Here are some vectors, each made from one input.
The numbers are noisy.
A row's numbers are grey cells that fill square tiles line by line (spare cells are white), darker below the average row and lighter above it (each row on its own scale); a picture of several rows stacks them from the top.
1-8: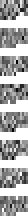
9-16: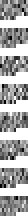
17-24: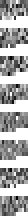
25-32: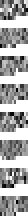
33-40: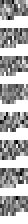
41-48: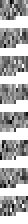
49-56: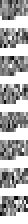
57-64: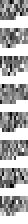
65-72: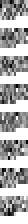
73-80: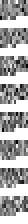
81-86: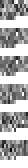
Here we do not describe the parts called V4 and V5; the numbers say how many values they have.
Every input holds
a point on each of two 3-point lines and a value of V4, together with either three true/false values, or a value of V5.
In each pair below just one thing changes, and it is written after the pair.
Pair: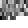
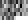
the place on one of the two 3-point lines
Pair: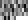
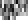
one of the three true/false values
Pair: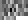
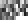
the value of V4
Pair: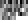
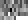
the place on one of the two 3-point lines
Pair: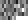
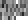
the place on one of the two 3-point lines
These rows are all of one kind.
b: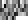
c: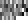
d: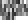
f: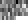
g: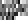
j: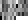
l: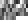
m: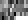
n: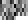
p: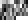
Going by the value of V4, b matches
c and d.
